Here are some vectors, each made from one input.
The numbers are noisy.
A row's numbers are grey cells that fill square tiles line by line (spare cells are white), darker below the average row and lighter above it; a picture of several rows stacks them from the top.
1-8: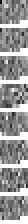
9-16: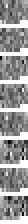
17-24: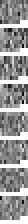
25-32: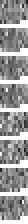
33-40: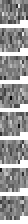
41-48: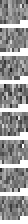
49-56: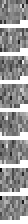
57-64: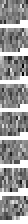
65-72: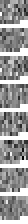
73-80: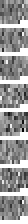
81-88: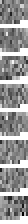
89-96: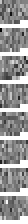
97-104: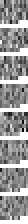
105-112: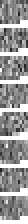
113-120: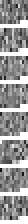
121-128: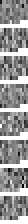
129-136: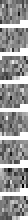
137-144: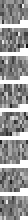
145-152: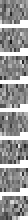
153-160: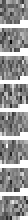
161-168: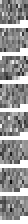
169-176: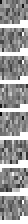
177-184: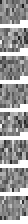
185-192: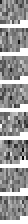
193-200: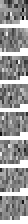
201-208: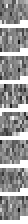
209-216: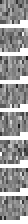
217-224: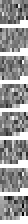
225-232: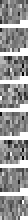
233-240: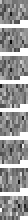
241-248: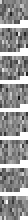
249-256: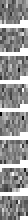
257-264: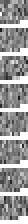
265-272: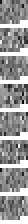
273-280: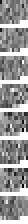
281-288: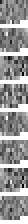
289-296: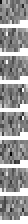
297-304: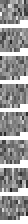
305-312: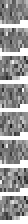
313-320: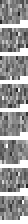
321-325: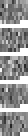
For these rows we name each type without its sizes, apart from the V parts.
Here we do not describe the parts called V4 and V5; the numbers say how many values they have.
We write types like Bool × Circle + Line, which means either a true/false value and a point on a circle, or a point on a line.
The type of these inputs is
Bool × (Line + V4) + V5.
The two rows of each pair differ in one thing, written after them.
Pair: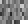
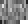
the true/false value
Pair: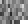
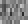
the value of V4
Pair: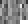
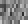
the true/false value
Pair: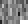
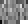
the value of V4
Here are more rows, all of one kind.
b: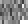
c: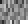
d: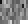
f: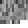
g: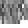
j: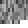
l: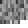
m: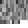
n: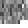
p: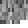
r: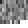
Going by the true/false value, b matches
g and n.
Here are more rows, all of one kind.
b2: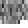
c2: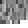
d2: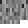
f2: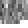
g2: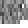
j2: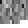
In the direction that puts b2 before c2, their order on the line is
f2, j2, d2, b2, c2, g2.
